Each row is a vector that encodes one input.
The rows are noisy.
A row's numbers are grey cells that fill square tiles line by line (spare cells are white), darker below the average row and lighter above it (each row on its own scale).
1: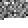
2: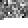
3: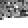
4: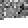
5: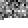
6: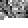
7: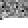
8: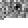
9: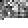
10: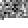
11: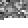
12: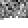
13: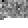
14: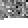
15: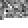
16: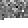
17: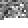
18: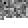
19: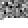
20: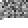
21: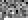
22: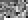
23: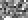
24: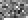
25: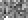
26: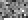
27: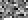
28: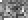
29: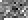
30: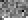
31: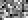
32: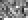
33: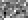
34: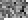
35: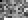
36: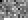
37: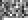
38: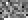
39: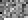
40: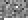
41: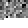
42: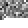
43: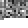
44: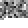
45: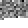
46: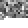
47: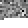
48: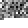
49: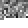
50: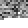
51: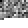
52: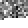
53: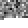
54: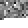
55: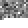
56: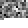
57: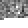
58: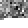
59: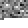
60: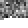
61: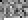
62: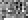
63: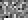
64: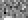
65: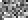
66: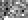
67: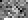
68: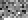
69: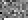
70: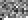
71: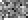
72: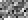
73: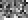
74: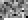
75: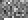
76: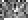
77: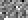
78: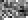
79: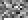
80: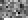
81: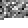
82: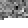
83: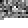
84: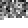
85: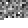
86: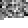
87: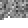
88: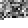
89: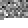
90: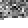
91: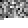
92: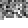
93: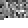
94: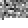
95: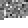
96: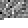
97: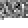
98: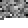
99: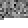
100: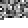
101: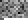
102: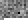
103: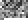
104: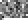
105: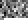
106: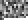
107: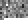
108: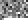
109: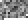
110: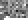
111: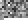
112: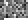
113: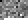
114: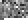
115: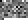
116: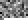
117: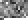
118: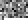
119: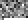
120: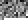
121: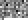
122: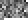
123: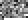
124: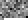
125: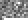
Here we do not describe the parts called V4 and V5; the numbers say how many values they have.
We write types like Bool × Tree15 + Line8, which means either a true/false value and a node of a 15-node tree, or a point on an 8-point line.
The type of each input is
Circle6 × Circle6 × Line3 × Line3 × V4 × V5.
